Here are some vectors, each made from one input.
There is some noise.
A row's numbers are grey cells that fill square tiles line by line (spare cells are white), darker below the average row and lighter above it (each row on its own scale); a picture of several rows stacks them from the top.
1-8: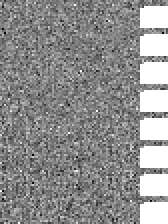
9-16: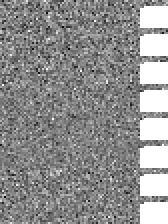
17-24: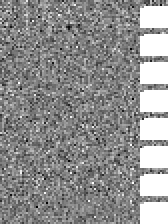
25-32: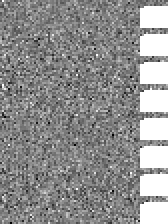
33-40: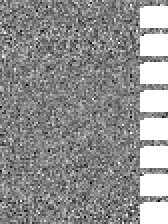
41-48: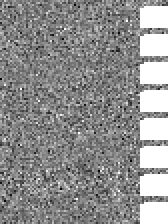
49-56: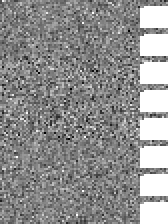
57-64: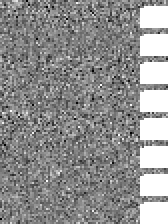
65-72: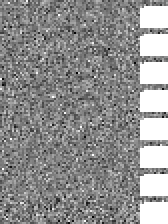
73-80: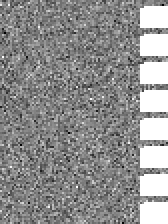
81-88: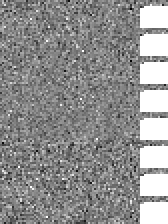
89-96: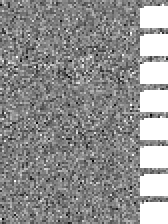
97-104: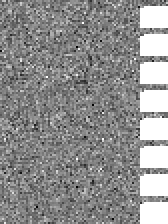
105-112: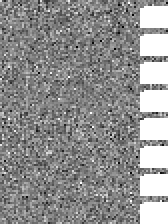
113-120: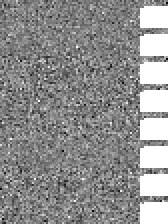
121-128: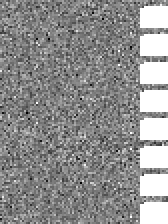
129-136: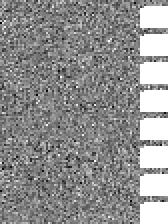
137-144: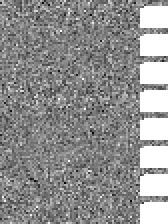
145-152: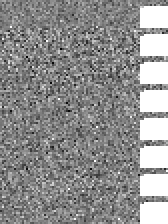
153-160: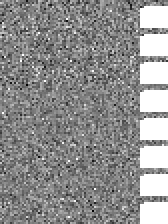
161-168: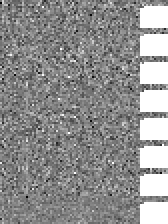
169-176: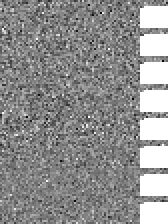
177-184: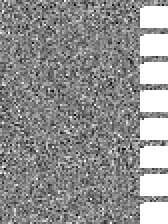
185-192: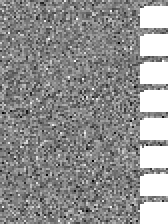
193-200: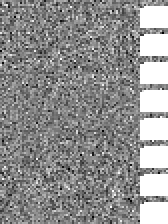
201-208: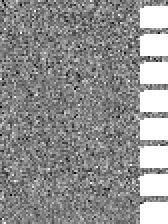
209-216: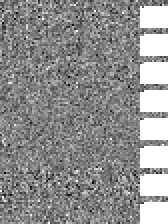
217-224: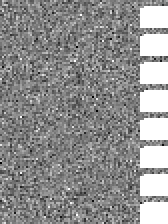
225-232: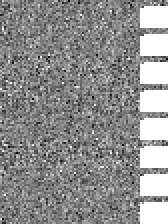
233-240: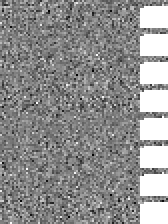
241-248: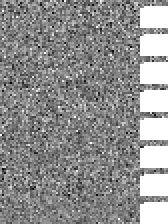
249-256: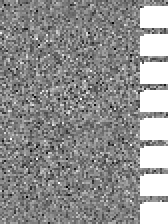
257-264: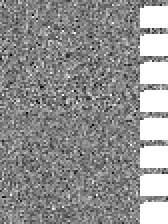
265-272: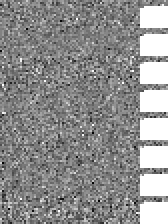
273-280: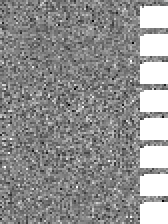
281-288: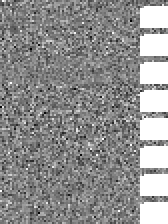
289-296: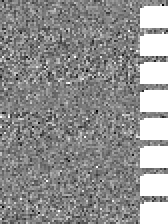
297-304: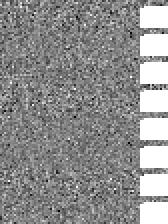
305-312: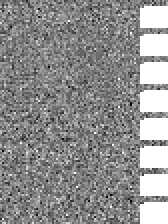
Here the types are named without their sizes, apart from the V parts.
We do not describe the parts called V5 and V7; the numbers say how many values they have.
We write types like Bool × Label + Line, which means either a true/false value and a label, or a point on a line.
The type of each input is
(Line + Tree) × Tree × V5 × V7.
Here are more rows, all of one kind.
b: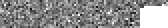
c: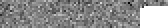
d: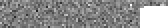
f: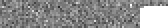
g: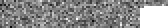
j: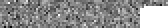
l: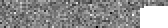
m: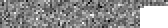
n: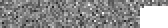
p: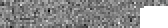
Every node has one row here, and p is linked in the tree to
b.
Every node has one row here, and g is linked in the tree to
d and n.
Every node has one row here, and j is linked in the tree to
c.
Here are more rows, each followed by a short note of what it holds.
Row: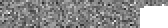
a point on a line, a node of a tree, a value of V5 and a value of V7
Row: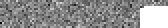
a node of each of two trees, a value of V5 and a value of V7
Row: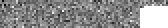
a node of each of two trees, a value of V5 and a value of V7
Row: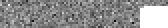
a node of each of two trees, a value of V5 and a value of V7
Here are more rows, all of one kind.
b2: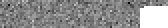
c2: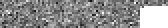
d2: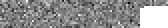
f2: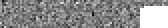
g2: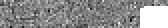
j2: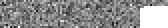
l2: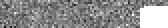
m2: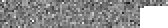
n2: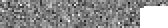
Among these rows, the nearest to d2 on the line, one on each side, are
c2 and g2.
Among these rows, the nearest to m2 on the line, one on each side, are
f2 and j2.
